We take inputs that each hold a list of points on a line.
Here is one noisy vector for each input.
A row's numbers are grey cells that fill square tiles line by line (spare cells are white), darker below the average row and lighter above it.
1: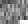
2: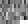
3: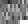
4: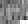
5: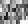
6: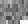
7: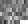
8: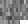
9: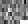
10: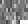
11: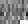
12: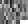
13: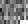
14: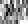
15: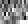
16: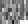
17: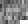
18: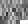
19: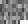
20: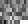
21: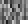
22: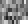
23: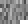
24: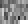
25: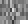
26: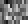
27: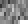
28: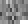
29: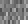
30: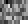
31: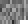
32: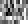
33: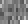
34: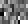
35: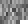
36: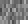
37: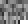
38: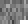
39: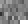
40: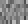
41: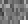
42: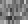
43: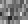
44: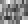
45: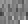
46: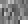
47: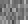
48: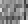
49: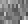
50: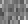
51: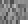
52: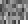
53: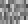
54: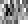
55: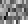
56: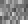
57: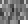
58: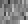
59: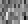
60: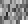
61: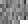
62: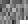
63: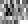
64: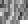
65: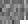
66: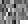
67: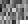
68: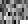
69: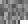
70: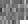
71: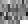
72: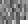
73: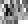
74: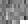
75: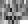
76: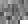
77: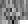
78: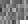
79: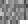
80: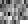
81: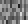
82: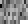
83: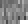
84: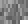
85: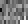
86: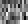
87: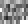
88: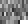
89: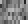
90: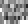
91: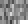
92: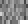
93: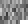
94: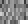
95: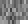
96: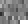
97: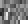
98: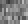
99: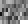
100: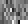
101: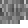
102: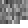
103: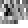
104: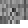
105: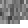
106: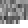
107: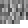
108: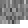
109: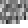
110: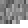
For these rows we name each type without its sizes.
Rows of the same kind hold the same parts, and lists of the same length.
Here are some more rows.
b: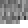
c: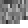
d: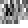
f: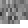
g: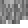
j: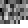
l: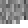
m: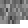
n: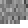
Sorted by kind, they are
b, c, l, n
d
f, g, j, m

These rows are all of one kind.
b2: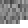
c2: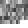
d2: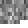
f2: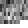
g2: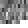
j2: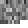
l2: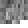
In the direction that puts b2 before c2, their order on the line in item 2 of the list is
j2, f2, d2, g2, b2, l2, c2.
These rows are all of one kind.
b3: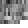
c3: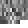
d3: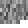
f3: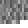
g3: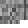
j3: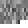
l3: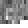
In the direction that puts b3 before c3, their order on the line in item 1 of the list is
f3, b3, l3, d3, j3, c3, g3.
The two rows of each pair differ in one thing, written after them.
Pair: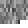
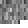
the place on the line in item 2 of the list
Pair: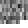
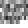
the place on the line in item 1 of the list
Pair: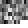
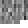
the place on the line in item 2 of the list
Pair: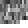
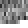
the place on the line in item 2 of the list
